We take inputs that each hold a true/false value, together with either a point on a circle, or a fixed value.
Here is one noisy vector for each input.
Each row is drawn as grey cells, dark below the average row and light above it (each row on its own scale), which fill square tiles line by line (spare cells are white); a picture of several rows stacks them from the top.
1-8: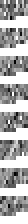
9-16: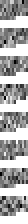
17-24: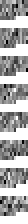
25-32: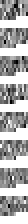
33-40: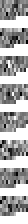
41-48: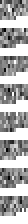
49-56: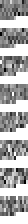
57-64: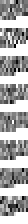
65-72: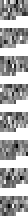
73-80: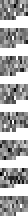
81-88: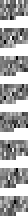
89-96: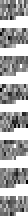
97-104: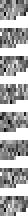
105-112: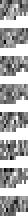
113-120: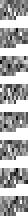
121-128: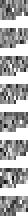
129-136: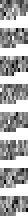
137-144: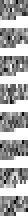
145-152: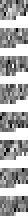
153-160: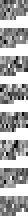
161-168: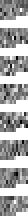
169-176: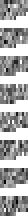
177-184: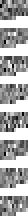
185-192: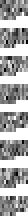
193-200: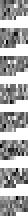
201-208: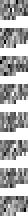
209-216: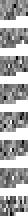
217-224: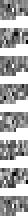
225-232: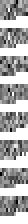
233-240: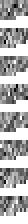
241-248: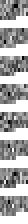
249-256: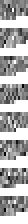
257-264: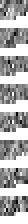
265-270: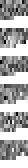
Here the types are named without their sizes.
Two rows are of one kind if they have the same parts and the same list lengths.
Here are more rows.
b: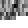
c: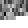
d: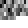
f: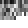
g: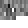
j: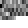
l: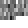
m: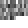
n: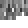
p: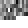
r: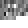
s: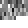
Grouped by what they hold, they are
b, c, d, f, g, j, n, p, r, s
l, m

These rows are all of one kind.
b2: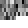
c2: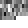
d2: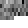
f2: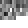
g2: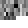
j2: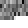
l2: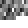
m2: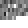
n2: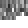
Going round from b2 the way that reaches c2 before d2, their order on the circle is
b2, f2, g2, c2, n2, l2, m2, d2, j2.
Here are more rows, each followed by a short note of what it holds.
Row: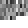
a true/false value
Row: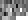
a point on a circle and a true/false value
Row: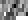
a point on a circle and a true/false value
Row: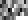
a point on a circle and a true/false value
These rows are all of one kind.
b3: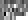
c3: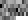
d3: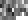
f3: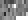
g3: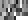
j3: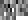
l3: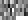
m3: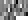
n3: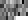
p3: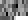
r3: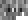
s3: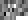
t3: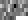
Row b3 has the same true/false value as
f3 and s3.
